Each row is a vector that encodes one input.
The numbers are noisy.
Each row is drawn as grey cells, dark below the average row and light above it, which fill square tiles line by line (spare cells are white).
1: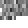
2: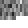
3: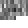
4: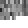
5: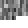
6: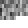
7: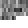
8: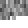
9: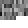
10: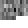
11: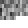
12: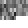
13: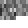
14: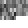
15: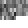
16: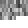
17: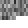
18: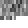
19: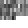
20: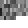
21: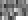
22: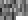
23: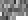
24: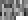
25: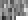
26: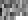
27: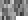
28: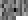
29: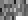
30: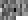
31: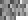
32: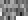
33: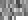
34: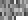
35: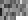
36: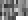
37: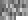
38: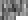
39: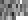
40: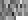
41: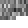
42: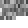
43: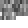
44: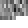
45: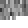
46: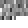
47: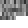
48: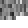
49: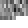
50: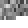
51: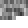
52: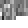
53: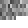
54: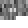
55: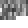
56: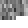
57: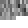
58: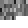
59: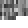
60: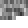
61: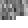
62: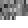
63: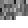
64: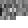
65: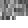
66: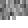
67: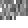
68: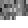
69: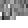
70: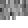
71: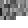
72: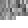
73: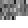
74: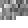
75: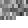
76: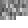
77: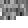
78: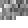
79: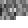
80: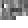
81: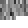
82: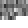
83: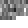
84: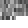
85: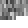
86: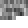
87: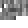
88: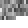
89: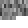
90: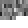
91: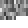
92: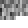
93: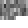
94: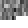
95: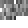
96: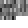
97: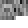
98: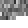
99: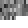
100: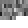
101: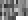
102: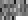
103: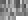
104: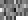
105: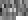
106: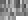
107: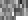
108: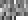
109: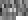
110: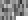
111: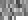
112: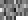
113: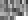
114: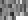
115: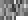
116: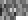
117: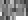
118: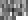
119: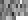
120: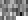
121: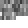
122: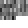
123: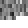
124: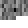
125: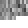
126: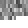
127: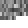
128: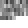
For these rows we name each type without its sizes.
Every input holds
a point on a line, together with either a label, or a point on a line.
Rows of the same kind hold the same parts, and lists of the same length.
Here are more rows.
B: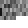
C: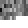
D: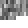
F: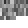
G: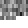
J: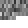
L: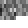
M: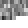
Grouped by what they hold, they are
B, C, L
D, F, G, J, M

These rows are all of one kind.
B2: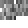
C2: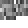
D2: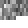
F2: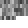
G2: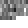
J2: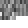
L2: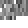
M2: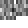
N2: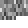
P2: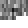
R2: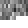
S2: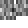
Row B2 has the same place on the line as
C2, M2, N2 and S2.
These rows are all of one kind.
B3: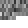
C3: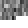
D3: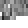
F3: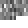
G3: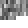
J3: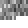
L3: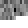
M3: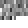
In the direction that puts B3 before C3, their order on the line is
M3, J3, D3, B3, C3, G3, F3, L3.
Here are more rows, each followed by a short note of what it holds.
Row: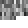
a point on each of two lines
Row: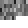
a point on each of two lines
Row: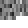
a point on each of two lines
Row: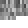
a point on each of two lines
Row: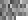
a point on each of two lines
